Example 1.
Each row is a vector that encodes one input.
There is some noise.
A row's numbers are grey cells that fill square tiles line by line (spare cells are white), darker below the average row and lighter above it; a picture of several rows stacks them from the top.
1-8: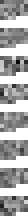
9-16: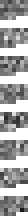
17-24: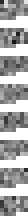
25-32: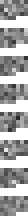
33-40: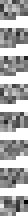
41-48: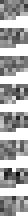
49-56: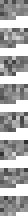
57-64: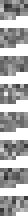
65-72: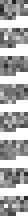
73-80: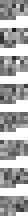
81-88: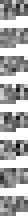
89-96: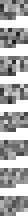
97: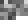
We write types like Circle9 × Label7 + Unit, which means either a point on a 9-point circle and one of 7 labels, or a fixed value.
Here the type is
Line8.
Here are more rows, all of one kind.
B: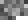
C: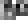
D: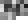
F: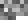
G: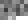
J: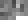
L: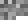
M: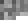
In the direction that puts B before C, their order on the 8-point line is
F, B, L, J, M, G, D, C.
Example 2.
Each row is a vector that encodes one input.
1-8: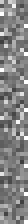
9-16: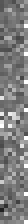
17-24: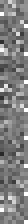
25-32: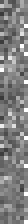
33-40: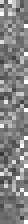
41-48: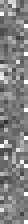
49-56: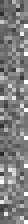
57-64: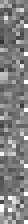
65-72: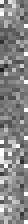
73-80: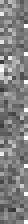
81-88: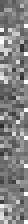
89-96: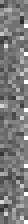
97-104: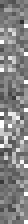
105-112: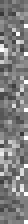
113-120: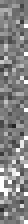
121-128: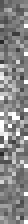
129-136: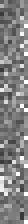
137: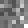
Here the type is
Line8.
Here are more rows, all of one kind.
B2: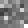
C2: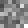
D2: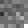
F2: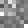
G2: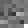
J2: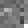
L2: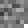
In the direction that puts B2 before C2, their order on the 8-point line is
B2, L2, D2, G2, J2, C2, F2.
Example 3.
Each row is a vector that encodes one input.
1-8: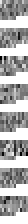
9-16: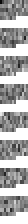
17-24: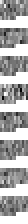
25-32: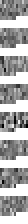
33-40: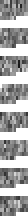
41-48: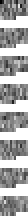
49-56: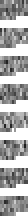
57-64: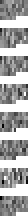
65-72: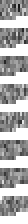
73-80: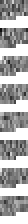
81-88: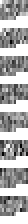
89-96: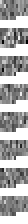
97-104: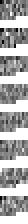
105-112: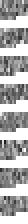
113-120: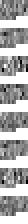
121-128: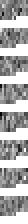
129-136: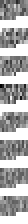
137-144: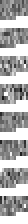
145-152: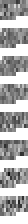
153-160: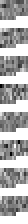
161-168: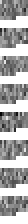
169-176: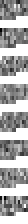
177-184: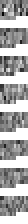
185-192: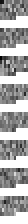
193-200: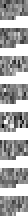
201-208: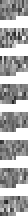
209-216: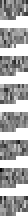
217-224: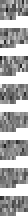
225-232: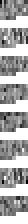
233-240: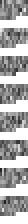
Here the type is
Label8.
